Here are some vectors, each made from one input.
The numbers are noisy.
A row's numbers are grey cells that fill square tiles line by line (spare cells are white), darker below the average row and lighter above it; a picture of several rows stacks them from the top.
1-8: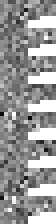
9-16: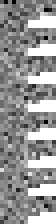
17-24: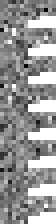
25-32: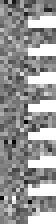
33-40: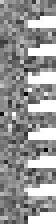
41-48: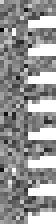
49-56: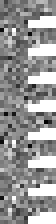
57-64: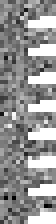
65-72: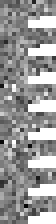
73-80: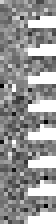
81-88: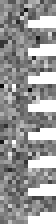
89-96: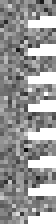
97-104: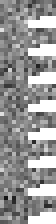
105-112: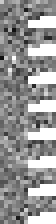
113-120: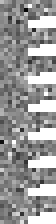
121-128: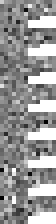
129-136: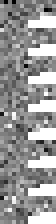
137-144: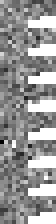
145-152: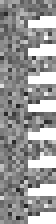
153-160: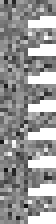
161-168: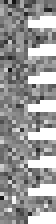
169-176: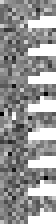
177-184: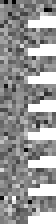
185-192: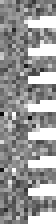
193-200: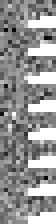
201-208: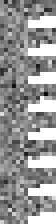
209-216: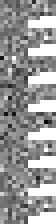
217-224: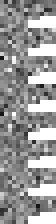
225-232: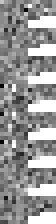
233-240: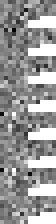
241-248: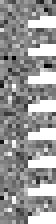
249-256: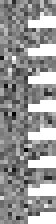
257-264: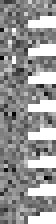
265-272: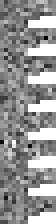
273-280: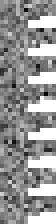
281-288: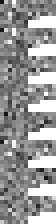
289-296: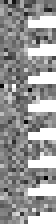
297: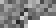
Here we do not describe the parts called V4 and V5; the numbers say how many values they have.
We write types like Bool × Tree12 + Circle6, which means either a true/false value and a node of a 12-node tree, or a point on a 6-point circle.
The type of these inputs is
(Bool × V5 + Circle8 + Unit) × V4.
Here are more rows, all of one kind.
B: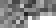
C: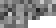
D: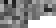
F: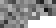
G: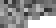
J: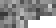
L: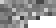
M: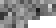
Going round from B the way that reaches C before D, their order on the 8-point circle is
B, C, M, J, L, F, G, D.
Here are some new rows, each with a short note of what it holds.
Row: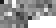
a value of V4
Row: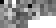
a value of V4
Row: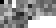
a value of V4
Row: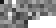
a value of V4
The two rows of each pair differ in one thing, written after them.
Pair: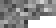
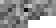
the true/false value
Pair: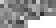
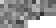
the value of V5
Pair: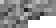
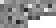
the value of V4
